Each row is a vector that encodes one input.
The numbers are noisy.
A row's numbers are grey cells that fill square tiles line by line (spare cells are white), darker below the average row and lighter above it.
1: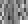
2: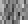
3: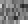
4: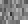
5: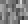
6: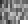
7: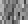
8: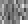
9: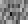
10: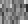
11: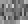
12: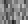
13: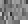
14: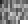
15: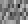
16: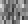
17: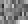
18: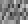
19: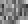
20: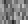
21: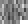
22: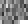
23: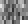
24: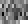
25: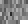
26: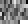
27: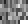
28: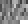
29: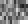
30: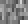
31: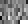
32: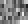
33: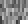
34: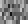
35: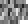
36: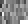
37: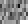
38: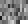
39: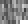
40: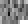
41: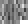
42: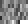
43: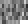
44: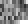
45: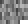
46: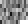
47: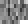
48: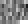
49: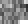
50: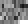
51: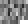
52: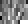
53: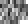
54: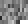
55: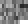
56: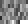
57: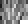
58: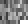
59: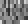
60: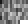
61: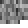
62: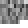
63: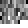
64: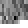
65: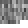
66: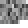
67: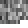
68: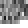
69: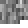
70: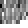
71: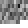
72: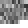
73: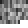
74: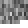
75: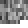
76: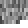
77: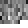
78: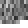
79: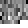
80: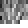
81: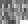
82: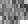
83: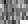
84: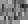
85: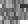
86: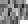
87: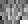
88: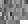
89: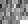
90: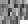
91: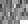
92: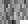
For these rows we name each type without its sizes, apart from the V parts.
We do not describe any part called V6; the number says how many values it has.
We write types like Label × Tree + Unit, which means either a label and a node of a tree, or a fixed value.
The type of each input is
Bool × Bool × Bool × Bool + (Line × Line + Unit) × V6.
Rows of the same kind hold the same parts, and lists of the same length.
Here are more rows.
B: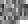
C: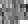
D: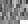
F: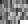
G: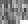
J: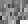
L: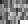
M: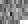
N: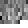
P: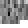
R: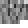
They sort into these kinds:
B, C
D, F, G, J, L, M, N
P, R

